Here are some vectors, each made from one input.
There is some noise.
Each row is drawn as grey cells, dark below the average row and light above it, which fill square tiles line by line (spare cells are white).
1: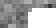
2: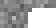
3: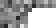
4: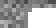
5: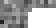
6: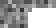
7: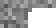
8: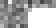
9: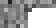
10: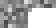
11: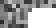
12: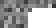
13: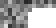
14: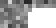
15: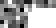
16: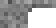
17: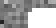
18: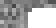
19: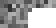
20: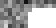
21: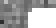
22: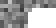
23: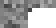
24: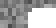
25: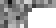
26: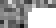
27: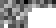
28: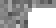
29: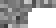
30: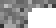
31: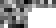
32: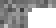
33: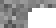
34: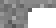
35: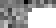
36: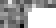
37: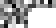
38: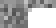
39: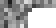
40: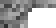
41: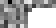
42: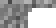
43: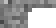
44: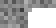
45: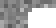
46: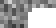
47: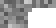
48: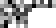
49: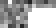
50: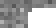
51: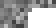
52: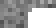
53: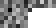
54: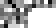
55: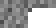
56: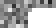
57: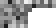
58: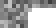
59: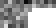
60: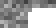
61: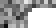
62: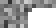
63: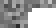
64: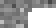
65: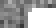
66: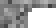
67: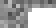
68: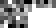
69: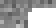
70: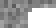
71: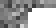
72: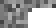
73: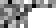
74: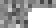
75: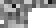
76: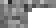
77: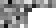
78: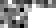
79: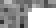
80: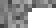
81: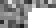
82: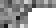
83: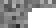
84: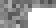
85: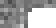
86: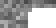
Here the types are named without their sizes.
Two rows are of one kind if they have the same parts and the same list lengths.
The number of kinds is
2.
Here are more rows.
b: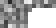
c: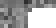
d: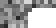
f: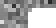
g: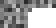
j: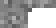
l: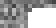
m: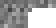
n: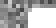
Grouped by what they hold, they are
b, d, g, j, m
c, f, l, n

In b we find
a label.
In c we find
a point on a line and a true/false value.
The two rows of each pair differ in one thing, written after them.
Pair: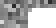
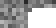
the true/false value
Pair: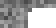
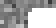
the true/false value
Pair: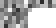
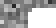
the true/false value
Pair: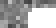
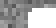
the place on the line
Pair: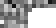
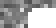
the place on the line
